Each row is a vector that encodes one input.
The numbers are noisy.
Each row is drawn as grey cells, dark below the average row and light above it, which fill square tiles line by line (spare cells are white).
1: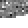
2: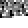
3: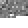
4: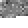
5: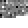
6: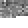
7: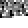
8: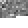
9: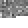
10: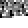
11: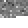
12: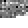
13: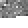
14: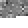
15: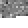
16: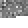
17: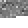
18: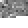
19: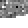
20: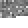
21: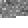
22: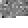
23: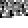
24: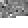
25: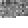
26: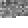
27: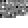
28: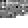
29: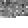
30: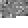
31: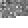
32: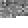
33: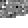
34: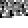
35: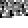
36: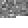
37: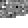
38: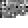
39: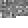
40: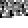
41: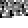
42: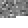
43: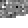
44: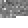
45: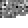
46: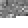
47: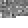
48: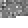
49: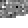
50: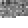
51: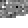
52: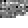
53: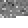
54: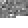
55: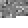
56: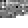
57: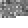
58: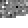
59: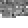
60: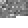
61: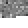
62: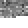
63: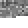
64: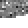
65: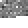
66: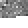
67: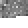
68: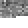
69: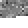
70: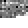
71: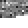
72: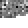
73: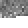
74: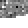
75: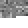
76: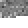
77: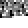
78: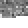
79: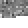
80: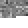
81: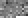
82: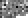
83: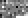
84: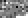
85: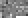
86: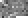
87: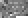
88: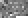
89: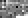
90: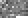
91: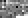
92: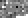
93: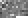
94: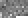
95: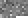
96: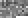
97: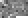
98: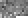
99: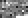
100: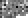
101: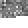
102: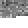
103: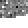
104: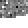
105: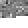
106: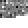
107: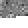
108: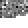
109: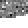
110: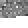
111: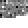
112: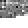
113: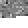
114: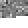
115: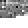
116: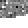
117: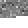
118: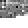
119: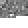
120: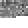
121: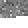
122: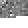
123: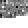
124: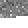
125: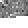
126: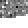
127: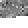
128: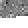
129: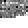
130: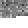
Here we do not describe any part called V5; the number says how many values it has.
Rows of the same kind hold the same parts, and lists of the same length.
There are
3 kinds of row.
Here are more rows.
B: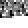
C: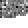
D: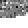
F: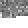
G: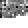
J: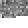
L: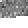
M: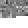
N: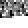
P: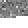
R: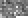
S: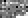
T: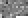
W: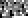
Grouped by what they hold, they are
B, N, W
C, D, G, S
F, J, L, M, P, R, T

